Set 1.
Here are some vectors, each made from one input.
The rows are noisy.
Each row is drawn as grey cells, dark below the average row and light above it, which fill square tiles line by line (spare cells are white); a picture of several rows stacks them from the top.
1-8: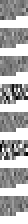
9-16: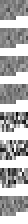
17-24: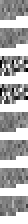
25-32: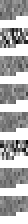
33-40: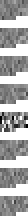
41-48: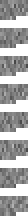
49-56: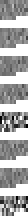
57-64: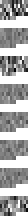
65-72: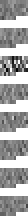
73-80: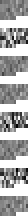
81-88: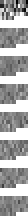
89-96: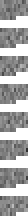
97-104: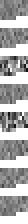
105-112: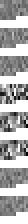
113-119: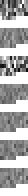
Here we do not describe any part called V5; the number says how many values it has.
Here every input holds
either one of 6 labels, or a node of a 12-node tree and a value of V5.
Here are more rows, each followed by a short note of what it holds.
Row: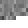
a node of a 12-node tree and a value of V5
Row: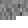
a node of a 12-node tree and a value of V5
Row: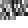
one of 6 labels
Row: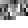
one of 6 labels
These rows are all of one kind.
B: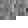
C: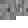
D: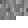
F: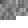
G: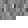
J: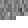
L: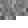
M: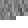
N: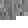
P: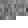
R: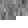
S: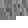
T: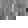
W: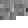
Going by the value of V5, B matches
L, P, T and W.
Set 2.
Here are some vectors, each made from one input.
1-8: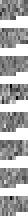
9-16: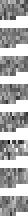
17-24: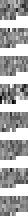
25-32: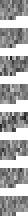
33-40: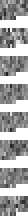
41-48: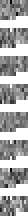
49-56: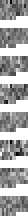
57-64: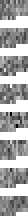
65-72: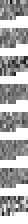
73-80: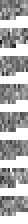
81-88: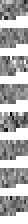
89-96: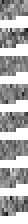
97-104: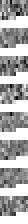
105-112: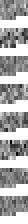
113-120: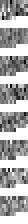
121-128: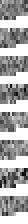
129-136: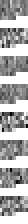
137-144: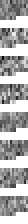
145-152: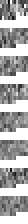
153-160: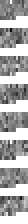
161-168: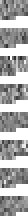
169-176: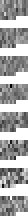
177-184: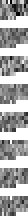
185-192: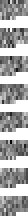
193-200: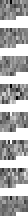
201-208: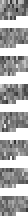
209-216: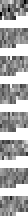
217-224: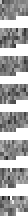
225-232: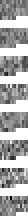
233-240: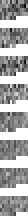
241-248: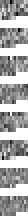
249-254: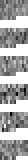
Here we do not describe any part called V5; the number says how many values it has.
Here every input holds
a point on an 8-point line, together with either a point on a 7-point line, or a value of V5.
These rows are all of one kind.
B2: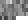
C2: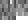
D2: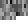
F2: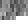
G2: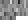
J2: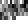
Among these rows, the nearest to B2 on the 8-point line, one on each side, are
G2 and J2.
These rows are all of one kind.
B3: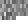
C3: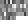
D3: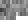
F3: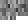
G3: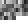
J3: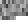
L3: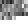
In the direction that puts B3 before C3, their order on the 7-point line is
B3, C3, G3, J3, D3, L3, F3.
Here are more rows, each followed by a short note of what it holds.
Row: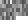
a point on a 7-point line and a point on an 8-point line
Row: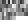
a point on a 7-point line and a point on an 8-point line
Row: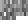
a point on a 7-point line and a point on an 8-point line
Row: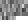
a point on a 7-point line and a point on an 8-point line
